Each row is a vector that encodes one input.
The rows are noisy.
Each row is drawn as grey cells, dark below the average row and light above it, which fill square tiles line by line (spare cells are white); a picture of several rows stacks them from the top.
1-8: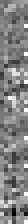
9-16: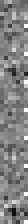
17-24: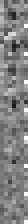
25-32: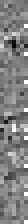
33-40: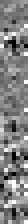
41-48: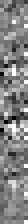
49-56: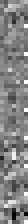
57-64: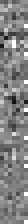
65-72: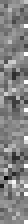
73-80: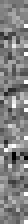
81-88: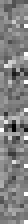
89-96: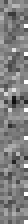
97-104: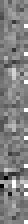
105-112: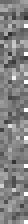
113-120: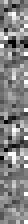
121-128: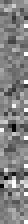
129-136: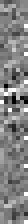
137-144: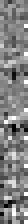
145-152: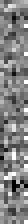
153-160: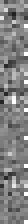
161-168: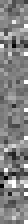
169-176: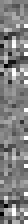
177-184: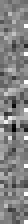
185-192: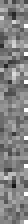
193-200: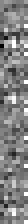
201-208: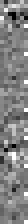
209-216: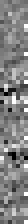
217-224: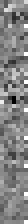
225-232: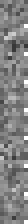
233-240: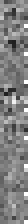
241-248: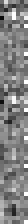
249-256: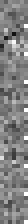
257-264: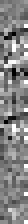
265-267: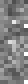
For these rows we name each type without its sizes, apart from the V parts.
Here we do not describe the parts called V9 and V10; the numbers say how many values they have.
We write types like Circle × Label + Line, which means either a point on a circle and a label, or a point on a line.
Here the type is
(Bool × Bool × Bool + V10) × (Tree + V9).
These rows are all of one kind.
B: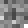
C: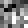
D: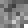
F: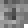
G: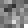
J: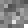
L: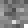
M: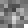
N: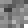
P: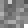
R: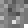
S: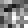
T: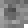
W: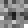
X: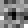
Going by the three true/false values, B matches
F, J, L and T.
